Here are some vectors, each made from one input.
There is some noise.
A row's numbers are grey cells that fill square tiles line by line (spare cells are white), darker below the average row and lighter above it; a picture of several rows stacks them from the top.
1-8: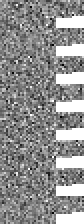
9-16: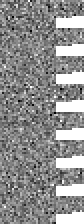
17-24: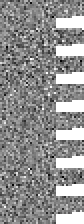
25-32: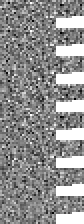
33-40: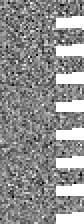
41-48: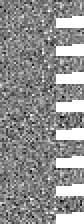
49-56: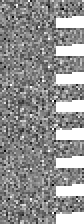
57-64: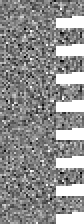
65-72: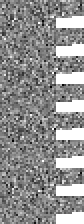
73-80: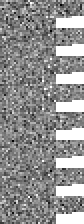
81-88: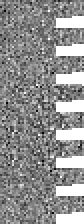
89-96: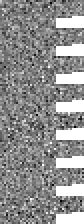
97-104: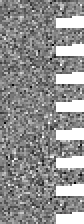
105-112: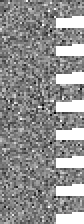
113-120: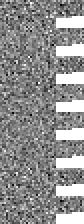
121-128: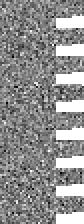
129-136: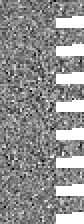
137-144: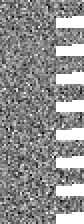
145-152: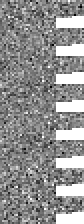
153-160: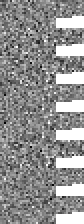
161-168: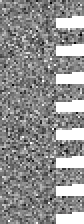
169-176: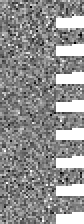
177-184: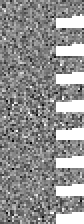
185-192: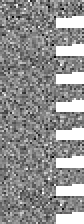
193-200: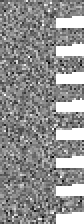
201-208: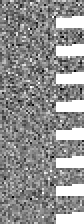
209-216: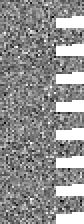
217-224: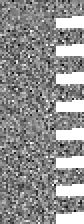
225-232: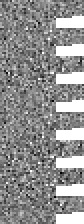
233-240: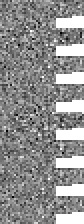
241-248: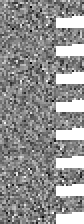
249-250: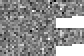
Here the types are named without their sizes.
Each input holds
either a label, or three true/false values.
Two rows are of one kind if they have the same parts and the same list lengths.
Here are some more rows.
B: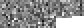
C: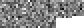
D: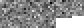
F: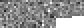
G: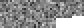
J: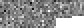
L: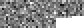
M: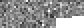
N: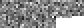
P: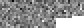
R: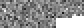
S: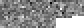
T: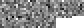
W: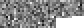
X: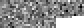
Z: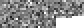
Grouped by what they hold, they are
B, C, L, N, T, W, X, Z
D, F, G, J, M, P, R, S

